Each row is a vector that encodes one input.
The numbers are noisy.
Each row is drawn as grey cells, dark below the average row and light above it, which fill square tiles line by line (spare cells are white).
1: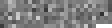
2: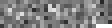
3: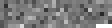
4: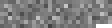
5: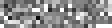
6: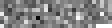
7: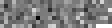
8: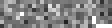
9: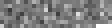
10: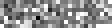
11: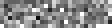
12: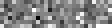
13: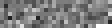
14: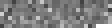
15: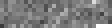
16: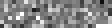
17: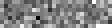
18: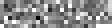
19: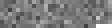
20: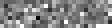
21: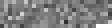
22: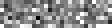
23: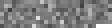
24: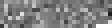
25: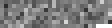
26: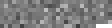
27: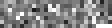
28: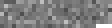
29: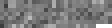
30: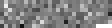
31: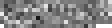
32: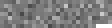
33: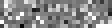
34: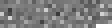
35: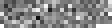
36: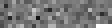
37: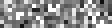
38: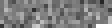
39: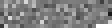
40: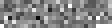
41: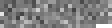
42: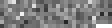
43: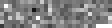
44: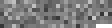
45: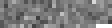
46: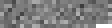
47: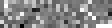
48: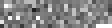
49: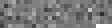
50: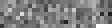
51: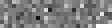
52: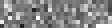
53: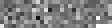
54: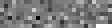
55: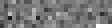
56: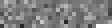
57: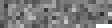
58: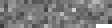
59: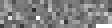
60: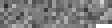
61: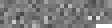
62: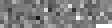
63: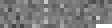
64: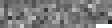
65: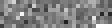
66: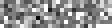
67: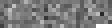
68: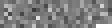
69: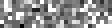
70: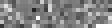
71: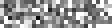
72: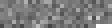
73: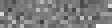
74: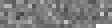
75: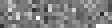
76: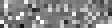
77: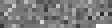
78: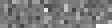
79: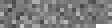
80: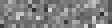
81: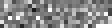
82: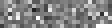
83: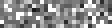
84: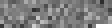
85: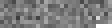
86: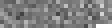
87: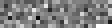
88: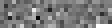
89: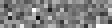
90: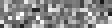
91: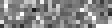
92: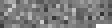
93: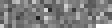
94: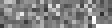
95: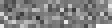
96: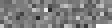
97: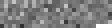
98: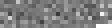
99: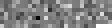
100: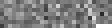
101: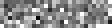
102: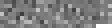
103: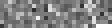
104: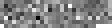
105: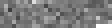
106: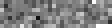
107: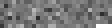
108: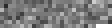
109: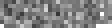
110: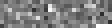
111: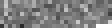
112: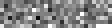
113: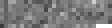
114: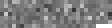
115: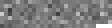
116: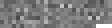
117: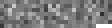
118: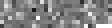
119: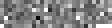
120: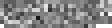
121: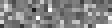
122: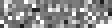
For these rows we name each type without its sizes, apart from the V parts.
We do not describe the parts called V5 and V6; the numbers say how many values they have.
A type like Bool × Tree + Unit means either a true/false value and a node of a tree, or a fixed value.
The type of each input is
Bool × Bool × Bool × (Line + V5 × V6).
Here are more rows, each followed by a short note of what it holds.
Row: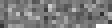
a point on a line and three true/false values
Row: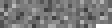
a point on a line and three true/false values
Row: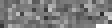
a point on a line and three true/false values
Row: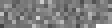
three true/false values, a value of V5 and a value of V6
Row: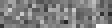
a point on a line and three true/false values
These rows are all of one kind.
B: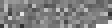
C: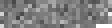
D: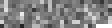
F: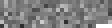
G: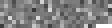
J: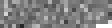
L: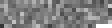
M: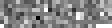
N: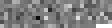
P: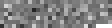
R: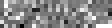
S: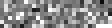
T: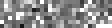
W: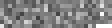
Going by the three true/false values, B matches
J, N and R.
